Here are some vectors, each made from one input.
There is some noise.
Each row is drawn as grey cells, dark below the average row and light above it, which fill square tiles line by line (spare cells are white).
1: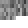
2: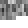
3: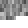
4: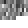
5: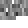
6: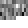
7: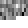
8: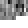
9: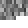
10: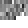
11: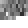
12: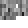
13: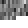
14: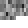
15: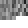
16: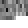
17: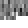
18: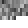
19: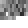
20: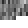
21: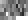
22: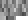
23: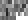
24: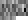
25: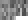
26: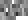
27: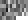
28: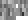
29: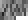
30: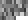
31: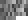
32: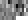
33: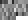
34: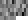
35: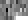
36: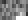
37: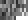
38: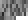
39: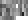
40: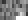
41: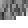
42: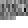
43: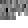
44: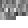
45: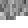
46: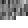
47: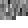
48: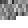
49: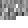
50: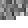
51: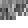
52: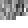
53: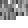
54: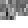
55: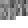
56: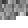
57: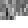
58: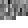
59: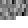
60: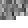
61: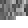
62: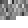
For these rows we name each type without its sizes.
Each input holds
a node of a tree, together with either a fixed value, or three true/false values.
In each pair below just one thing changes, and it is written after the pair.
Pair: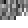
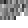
the node of the tree
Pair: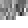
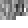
one of the three true/false values
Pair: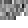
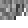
the node of the tree
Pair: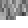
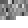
one of the three true/false values
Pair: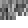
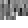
the node of the tree
